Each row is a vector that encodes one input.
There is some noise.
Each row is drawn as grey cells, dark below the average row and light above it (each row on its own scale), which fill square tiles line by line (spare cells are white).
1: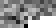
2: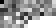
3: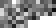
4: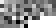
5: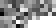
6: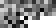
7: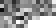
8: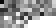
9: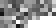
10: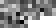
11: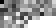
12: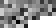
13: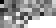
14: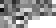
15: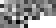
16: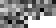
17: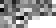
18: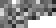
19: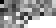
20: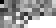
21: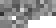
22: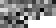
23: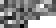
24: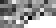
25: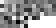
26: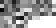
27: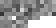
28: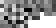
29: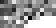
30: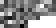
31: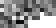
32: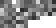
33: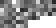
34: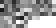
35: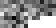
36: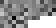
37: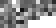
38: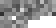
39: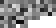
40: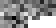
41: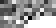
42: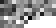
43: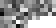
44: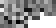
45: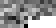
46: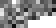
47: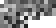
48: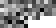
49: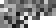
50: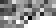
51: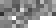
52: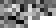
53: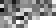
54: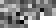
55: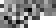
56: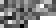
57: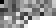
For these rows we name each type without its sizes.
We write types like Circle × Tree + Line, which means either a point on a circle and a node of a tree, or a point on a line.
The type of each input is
List(Line).
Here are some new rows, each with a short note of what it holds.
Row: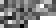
the empty list
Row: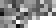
a list of one item
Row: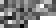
the empty list
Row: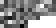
the empty list
